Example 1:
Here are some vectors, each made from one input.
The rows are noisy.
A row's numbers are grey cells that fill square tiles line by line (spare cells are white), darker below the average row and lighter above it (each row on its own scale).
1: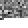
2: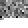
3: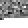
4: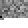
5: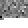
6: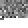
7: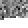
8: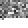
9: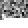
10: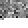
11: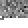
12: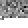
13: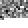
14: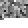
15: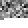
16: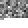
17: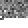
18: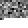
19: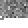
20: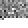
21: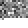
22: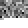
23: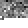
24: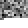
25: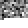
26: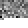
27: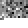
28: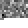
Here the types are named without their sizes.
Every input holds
a label.
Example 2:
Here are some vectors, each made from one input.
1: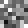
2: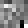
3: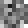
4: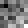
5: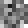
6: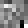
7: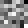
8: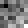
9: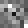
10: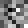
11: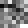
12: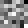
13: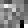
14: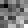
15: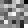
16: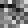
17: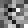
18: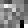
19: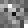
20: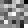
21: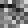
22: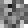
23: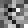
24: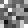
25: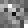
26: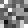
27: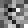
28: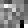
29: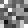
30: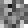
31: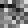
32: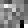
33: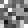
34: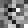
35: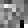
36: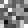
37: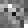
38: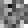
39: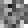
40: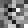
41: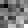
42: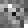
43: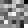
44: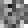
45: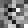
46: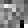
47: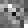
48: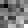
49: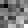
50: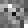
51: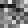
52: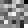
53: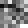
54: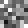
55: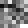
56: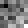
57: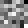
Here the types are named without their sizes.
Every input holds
a point on a circle.
